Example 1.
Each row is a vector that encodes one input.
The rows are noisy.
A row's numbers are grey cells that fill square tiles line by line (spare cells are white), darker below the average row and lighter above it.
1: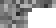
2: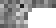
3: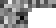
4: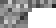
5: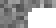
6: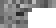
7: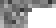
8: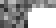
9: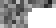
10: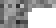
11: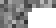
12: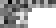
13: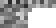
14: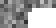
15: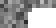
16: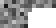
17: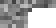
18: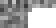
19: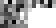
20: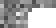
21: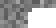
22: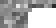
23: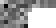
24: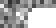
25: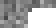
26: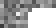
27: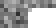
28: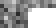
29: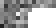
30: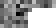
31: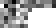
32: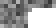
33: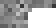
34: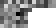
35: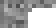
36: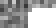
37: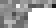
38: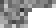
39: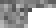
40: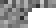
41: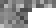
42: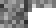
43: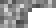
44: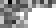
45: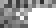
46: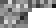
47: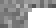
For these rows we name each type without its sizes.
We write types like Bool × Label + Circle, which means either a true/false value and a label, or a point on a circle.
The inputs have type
Line.
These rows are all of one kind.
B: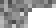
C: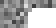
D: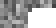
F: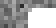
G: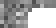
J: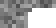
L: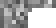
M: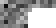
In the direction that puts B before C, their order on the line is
M, J, L, B, D, G, F, C.
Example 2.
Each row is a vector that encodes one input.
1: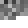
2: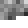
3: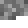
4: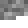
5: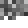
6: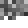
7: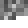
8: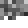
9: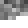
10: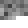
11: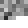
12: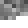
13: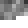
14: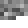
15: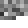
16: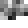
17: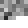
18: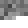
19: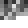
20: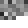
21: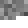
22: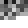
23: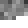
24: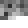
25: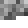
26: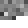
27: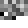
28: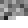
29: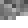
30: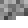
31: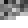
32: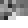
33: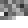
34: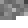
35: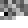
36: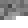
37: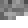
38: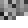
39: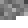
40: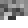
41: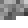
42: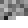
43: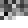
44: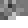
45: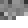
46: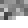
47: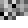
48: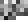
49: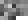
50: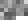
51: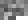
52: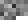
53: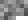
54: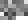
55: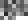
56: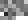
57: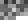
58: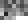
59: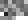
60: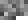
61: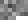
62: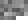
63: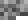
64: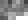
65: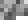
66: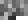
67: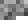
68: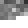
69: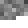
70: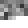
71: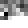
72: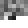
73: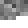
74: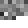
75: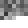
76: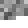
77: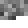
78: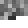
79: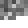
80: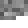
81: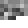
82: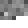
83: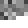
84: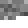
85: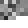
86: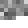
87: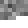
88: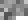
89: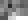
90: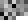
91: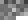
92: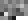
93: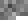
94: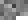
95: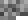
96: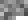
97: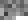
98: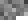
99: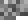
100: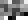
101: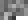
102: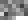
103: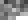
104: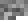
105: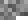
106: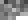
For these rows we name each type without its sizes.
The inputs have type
Line.
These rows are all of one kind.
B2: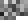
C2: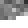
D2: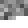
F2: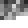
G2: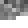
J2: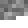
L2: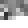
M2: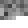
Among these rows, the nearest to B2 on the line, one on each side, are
J2 and M2.
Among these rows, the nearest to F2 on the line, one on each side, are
C2 and J2.
